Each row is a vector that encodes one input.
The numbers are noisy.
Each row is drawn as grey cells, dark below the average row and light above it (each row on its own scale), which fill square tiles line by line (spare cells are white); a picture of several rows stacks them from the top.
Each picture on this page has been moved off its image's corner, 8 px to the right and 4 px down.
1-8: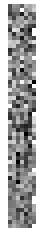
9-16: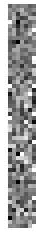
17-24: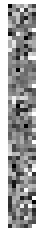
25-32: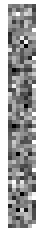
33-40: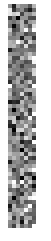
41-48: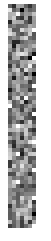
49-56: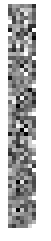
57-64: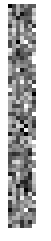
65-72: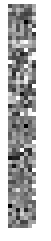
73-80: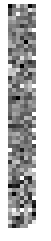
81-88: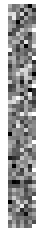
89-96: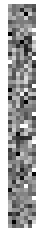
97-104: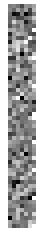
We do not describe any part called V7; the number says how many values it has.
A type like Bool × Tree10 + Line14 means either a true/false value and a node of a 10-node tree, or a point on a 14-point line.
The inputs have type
(Bool × Bool × Bool × Bool + Circle5) × V7 + Unit.
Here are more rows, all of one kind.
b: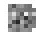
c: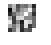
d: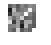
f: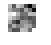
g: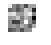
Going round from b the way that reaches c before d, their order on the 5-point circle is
b, g, f, c, d.
